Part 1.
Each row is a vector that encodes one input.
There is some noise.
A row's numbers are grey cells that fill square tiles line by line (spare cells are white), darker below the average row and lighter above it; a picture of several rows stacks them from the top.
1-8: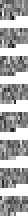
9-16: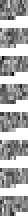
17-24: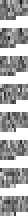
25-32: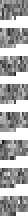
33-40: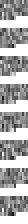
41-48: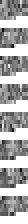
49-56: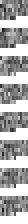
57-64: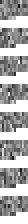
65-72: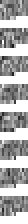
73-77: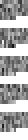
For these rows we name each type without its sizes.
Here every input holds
a point on a line and four true/false values.
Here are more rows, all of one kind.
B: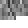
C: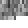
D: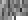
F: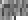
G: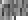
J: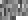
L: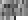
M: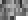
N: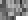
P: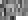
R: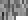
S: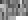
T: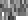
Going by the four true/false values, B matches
C and D.
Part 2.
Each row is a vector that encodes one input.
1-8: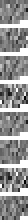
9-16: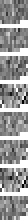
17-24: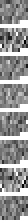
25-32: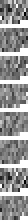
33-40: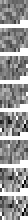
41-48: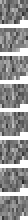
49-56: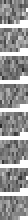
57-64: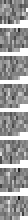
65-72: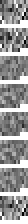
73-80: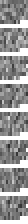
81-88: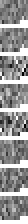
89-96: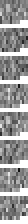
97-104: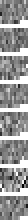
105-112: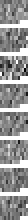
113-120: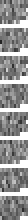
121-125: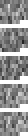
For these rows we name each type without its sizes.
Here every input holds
a true/false value, together with either a fixed value, or a node of a tree.
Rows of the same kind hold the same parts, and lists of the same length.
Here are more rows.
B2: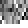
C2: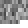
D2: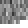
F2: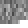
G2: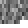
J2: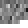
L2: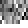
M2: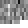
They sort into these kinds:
B2, L2
C2, D2, F2, G2, J2, M2

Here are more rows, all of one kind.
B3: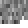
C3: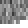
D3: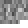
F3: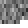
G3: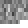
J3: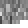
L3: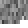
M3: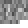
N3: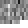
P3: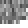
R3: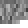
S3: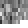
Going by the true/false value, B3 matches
F3 and L3.
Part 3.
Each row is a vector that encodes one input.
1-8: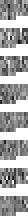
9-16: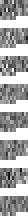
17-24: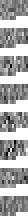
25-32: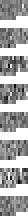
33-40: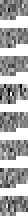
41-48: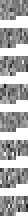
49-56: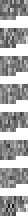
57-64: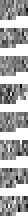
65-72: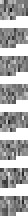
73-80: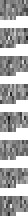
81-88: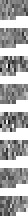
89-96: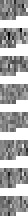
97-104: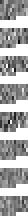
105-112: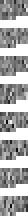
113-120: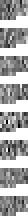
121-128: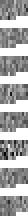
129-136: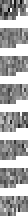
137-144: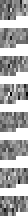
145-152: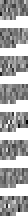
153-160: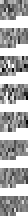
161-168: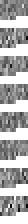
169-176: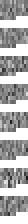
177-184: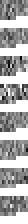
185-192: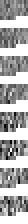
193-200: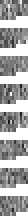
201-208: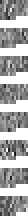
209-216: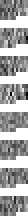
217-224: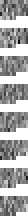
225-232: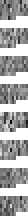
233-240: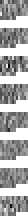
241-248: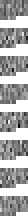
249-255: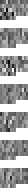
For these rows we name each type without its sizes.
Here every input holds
a list of points on a line.
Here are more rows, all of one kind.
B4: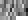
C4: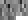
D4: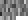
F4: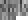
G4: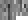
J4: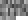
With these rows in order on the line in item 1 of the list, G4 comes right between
C4 and F4.
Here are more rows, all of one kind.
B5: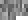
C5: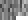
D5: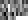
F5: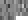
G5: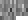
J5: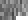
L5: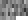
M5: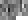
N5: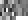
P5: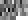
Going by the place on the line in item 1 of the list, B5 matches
C5, G5, J5 and M5.
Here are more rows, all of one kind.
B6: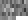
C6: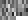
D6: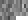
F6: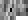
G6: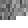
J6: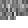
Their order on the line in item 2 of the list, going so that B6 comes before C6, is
G6, F6, J6, D6, B6, C6.
